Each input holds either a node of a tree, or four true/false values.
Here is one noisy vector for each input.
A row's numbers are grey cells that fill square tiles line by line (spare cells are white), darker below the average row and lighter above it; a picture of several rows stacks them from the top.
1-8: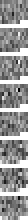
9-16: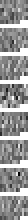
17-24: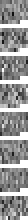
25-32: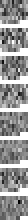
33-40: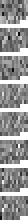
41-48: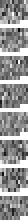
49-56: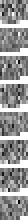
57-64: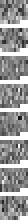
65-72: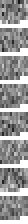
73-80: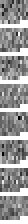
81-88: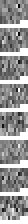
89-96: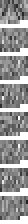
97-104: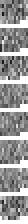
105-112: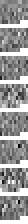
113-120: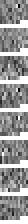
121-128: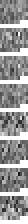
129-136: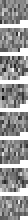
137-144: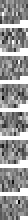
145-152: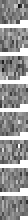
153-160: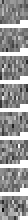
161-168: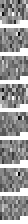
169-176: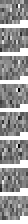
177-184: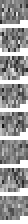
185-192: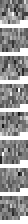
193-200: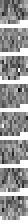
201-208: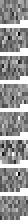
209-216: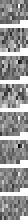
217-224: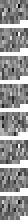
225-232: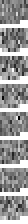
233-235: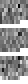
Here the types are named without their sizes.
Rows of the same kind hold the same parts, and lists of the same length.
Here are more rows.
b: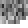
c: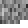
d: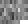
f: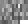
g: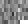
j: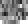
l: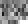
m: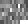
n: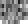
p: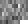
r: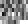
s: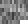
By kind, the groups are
b, j, l, n, r
c, d, f, g, m, p, s

